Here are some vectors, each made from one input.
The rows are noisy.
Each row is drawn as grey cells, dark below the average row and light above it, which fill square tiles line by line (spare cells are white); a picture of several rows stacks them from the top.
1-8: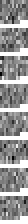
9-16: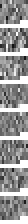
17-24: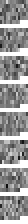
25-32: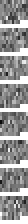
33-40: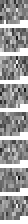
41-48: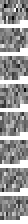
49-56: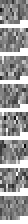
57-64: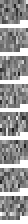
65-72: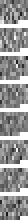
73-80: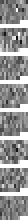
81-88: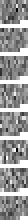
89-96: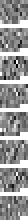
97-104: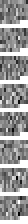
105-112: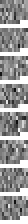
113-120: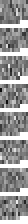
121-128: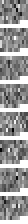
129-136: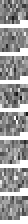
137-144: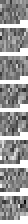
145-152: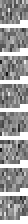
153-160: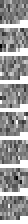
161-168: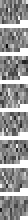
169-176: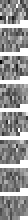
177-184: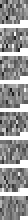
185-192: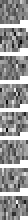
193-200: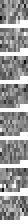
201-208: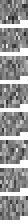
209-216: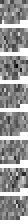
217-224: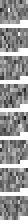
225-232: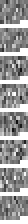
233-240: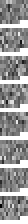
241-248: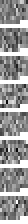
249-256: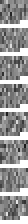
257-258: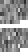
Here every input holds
a point on a 17-point line, together with either a point on a 17-point line, or four true/false values.
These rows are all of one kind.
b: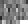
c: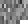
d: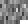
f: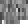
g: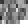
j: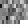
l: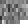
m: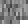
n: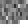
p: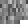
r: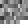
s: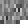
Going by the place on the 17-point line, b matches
f, g, l and m.
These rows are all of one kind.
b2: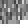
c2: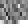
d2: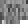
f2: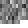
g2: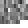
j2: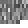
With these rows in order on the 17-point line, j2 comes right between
b2 and d2.
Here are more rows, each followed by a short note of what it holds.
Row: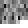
a point on each of two 17-point lines
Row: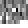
a point on each of two 17-point lines
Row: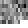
a point on each of two 17-point lines
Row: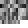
a point on a 17-point line and four true/false values
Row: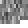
a point on a 17-point line and four true/false values
